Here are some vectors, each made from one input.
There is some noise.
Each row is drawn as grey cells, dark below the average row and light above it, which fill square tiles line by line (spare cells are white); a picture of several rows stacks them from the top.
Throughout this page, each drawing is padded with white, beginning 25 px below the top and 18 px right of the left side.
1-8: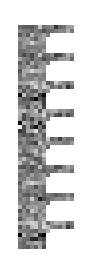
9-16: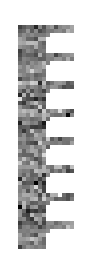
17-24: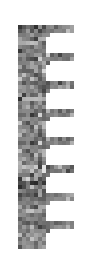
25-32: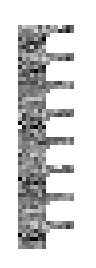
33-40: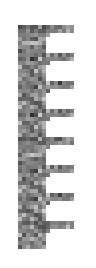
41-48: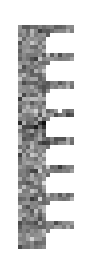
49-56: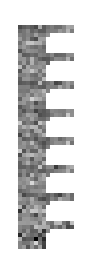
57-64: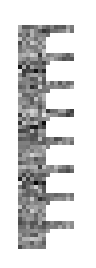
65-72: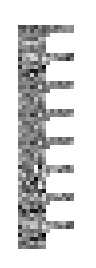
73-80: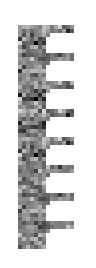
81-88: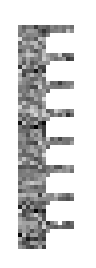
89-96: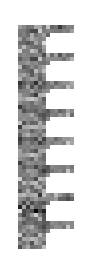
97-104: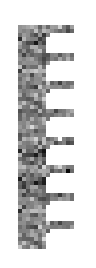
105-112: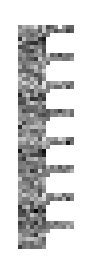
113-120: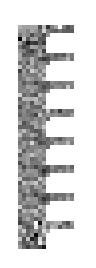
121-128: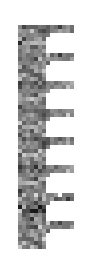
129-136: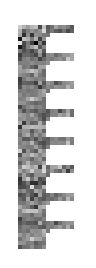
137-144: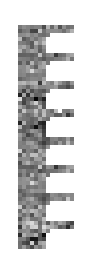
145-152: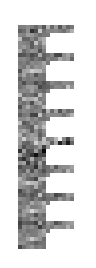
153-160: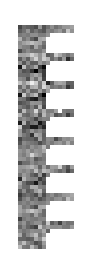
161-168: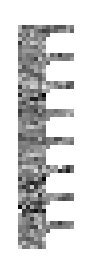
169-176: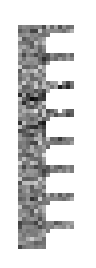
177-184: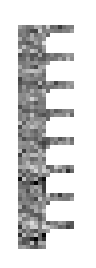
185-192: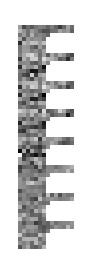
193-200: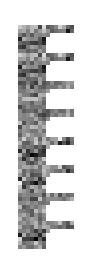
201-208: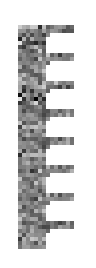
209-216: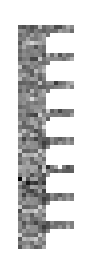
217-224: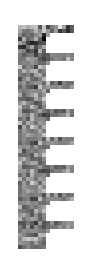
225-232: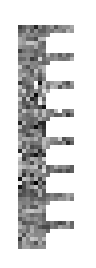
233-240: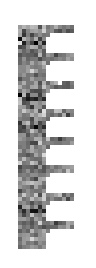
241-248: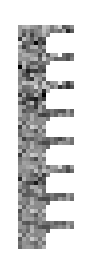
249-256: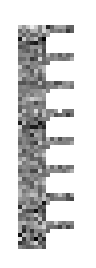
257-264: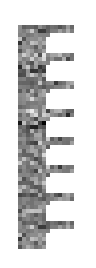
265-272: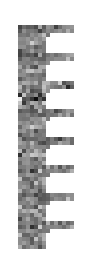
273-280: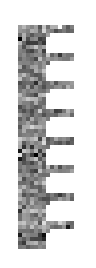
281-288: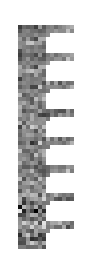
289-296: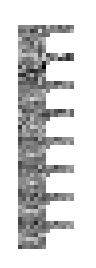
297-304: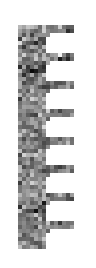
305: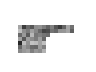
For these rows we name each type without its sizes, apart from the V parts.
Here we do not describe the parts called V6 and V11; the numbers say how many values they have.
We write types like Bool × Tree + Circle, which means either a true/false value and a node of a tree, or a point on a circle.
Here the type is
List(Line) + V6 × V11.
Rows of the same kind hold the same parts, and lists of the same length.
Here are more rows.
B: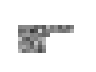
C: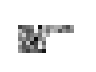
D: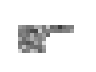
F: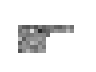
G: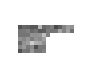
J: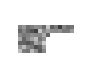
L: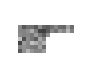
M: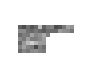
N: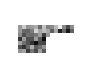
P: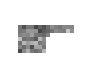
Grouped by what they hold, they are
B, D, J
C
F, L, P
G, M
N

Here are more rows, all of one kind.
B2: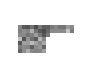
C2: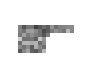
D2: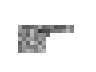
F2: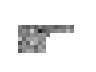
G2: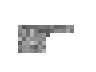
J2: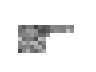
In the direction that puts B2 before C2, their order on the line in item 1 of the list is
D2, G2, F2, B2, J2, C2.
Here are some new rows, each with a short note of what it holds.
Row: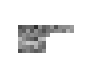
a list of two items
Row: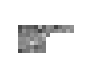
a list of two items
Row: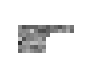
a list of three items
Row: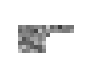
a list of one item
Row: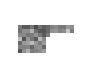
a list of three items
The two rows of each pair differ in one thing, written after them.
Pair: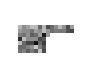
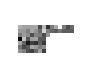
the value of V11
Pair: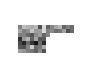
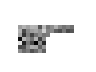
the value of V11
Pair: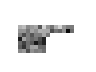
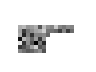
the value of V11
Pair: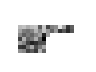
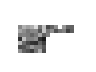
the value of V11
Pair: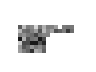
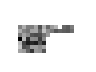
the value of V11
